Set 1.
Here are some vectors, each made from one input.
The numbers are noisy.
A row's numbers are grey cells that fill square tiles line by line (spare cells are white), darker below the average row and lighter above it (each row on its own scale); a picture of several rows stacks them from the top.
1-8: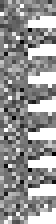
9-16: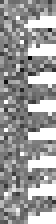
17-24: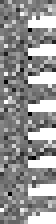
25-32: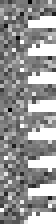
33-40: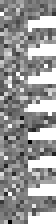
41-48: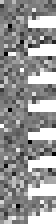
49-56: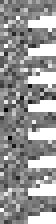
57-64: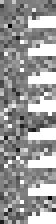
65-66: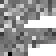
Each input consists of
a list of up to two points on a 4-point line.
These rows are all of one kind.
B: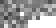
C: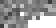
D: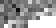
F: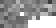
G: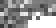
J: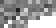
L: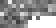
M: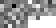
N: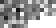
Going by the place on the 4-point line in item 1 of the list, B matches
C and F.
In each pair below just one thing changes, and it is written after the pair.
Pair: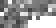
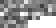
the place on the 4-point line in item 2 of the list
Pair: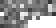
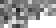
the place on the 4-point line in item 1 of the list
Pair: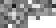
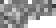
the place on the 4-point line in item 1 of the list
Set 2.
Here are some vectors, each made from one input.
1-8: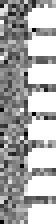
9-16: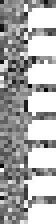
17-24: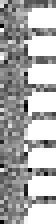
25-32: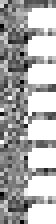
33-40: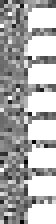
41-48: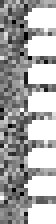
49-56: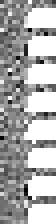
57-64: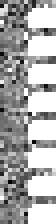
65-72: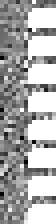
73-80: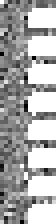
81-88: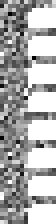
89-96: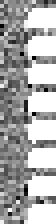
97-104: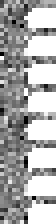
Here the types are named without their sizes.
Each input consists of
either a point on a line, or four true/false values.
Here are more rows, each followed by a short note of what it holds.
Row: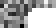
a point on a line
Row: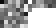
four true/false values
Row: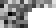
a point on a line
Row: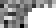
a point on a line
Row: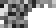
a point on a line
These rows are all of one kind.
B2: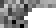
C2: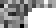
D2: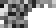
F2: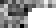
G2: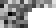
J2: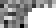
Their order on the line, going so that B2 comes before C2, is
B2, F2, C2, J2, G2, D2.
